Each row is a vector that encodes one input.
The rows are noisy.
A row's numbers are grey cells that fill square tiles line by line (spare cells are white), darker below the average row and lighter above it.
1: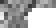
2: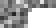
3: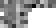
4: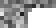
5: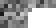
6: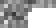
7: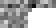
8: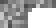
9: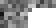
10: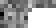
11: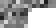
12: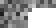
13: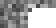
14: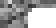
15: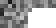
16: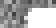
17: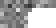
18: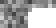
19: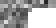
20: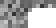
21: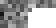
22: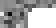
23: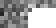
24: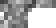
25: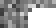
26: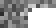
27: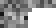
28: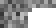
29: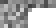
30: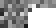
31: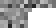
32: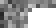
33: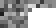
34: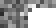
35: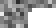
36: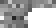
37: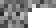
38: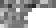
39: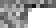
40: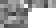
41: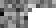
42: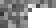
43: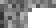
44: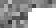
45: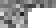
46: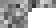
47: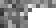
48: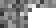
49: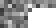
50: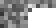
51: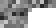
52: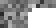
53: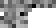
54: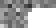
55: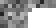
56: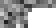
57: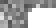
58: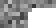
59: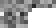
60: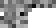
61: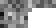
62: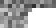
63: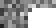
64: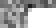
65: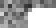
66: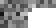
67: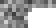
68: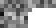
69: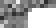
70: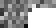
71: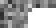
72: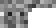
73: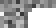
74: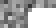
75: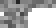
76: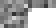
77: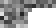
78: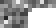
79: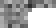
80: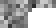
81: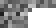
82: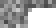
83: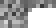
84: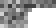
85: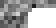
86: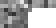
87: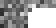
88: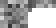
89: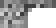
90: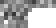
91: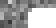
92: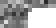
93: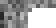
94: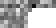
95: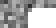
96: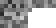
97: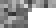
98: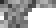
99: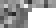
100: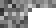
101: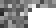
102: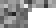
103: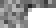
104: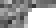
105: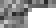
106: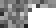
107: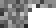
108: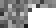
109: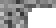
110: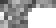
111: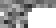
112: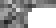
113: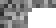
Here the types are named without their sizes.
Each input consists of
a node of a tree and three true/false values, together with either a fixed value, or a node of a tree.
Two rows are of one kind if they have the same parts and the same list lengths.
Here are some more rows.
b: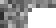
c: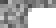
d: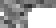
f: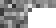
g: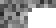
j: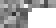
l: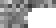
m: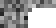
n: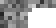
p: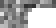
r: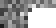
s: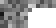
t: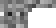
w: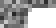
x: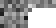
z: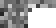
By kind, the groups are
b, f, g, m, n, r, s, x, z
c, d, j, l, p, t, w

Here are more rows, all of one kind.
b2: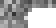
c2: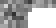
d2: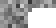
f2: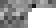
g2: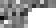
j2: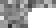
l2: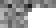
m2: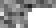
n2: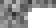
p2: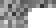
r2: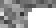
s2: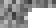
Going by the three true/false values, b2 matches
g2, p2 and r2.
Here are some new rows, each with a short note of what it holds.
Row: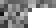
a node of a tree and three true/false values
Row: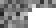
a node of a tree and three true/false values
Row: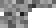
a node of each of two trees and three true/false values
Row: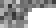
a node of each of two trees and three true/false values
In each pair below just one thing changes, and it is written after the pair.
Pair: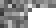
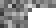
one of the three true/false values
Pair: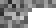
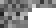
the node of the tree
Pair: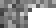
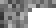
one of the three true/false values
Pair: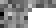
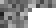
the node of the tree
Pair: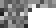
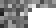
the node of the tree
